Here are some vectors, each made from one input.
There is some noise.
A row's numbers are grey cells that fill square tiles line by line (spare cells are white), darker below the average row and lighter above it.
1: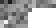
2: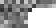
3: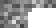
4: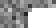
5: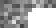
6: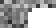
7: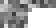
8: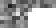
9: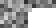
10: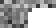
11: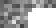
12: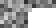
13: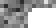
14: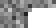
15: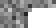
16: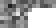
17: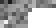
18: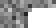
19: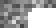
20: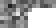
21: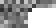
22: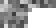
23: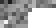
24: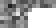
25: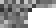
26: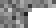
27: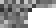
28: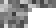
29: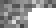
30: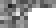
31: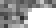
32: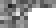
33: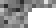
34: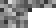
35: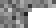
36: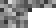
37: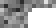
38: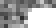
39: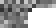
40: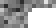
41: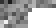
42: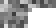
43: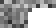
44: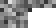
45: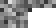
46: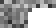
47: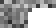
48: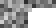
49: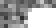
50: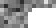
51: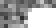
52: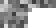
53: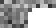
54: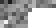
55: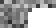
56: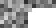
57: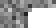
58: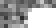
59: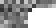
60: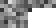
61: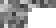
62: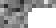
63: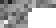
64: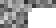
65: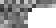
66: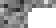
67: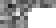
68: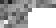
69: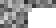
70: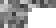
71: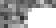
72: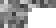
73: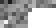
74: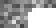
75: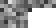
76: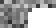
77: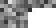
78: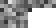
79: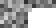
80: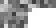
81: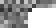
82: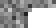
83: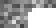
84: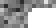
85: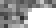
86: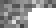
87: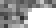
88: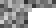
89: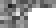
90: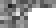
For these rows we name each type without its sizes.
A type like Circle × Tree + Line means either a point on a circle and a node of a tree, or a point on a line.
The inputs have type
Label.
